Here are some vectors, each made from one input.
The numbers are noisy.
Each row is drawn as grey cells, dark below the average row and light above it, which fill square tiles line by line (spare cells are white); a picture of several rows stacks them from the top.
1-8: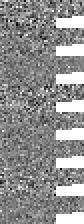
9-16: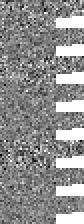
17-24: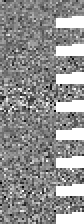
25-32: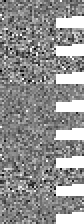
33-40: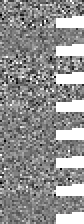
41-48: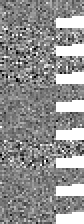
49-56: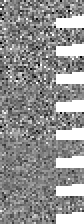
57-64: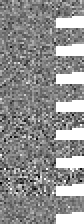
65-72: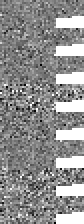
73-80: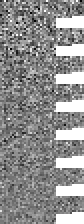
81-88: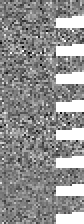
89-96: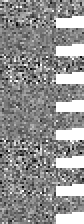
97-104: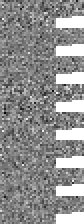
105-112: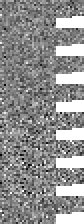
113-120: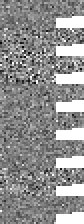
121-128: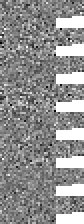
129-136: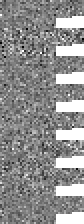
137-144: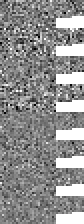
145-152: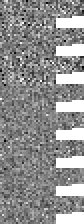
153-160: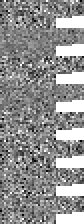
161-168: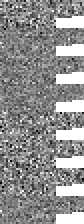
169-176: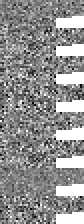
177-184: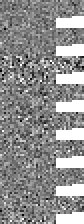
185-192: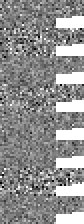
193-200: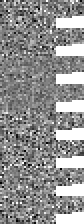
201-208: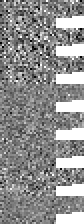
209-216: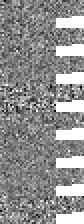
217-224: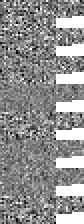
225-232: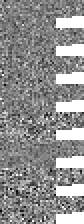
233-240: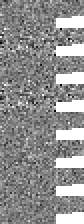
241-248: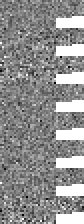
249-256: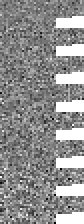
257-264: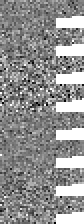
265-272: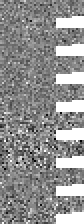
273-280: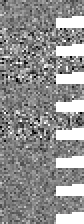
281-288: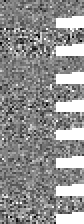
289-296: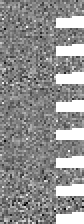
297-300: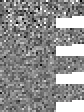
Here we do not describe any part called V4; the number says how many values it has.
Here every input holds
either one of 11 labels and a value of V4, or a point on a 5-point line.
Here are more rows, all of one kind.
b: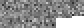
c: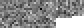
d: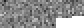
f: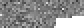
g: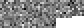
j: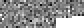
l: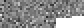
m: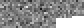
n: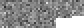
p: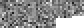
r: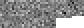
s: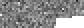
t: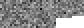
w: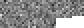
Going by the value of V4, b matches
c, g and r.
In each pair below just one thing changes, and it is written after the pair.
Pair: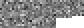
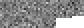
the label
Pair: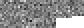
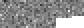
the value of V4
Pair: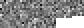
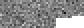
the label
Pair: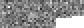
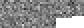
the value of V4
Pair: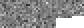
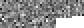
the label
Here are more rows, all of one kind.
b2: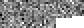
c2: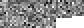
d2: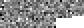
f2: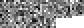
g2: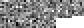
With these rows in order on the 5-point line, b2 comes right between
c2 and f2.
